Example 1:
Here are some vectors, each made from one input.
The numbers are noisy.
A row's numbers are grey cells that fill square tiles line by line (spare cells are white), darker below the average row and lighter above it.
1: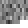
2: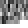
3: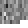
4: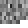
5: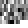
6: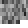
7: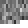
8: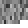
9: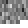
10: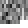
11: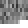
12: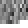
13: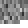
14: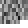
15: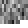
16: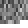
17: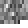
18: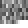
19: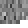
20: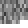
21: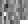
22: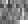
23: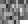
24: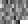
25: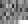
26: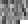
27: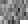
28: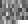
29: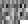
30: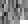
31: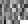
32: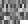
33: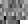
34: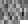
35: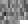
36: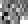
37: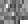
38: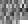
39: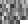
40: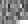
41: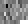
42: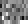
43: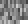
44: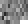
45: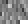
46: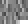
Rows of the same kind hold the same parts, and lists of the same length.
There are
2 kinds of row.
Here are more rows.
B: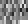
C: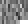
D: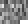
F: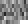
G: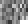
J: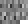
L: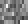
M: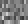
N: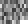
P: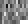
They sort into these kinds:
B, C, F, G, N
D, J, L, M, P

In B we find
one of 4 labels.
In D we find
one of 4 labels and a node of a 7-node tree.
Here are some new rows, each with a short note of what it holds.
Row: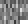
one of 4 labels and a node of a 7-node tree
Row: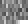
one of 4 labels
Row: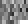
one of 4 labels
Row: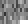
one of 4 labels
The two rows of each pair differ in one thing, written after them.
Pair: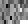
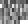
the label
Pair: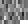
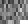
the label
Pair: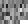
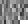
the node of the tree
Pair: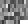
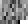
the label
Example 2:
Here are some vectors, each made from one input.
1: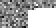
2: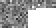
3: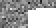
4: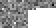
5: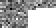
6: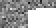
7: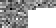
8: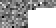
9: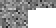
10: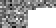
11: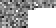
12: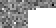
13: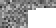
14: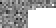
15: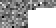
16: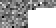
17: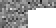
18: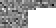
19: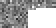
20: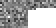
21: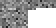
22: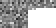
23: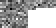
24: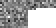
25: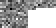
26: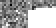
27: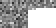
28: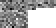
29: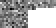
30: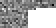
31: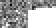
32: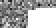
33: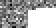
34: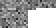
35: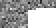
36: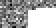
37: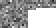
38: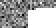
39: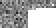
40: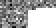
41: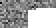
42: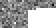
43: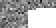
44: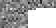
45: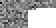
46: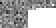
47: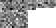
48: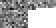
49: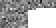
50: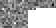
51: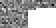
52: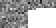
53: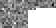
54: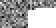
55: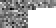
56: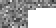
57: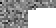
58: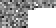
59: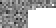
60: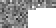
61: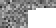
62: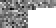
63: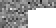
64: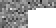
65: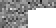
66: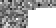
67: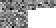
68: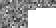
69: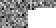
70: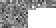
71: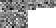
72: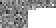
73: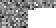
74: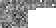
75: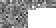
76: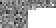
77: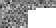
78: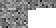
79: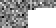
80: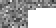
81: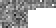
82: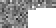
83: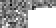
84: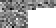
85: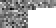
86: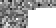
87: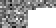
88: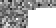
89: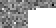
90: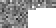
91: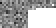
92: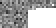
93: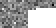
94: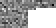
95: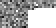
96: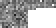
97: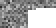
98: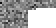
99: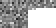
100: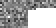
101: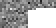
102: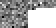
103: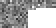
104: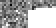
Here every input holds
either a point on a 9-point line, or a point on a 12-point line.
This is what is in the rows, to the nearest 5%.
About 40% of them hold a point on a 9-point line. The rest hold a point on a 12-point line.
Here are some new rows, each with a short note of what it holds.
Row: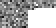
a point on a 9-point line
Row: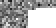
a point on a 9-point line
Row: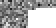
a point on a 9-point line
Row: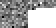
a point on a 9-point line
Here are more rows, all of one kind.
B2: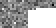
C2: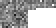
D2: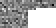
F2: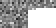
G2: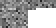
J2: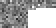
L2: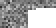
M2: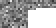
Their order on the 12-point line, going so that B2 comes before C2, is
D2, B2, G2, L2, M2, C2, J2, F2.
